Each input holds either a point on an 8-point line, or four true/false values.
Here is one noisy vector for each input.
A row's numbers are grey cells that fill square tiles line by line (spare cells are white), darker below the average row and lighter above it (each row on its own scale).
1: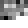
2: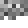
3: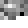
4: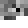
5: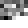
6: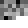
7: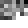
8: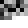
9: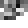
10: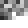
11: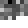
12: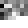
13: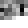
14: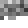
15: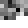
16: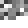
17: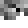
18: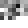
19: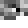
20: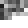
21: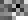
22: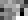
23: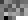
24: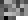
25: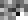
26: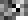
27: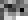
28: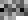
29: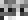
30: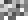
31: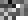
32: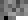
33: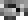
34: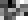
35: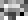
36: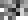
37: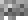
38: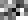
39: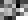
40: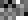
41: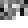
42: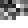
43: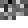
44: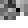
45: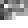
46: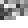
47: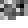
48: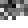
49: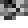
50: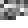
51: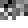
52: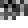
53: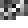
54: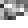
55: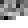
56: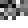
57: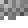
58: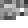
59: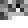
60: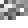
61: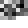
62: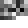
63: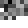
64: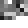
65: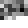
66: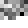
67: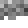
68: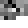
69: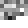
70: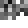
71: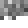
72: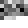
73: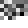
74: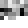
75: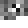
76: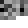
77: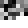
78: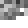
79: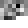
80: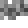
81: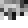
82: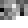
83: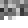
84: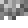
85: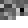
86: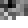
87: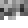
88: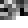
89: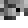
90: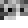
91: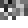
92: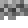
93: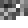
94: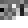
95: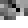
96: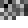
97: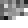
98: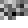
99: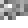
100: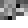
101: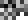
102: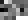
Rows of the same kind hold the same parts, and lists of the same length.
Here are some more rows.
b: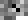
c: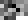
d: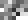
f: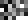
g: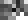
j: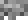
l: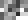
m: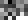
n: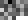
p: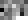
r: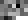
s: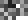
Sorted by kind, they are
b, c, f, m, n, s
d, g, j, l, p, r

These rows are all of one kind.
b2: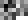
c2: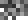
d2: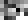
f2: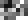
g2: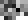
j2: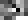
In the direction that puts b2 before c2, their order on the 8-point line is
d2, g2, j2, f2, b2, c2.
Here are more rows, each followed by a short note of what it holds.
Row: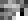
four true/false values
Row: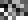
a point on an 8-point line
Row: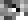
a point on an 8-point line
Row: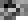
a point on an 8-point line
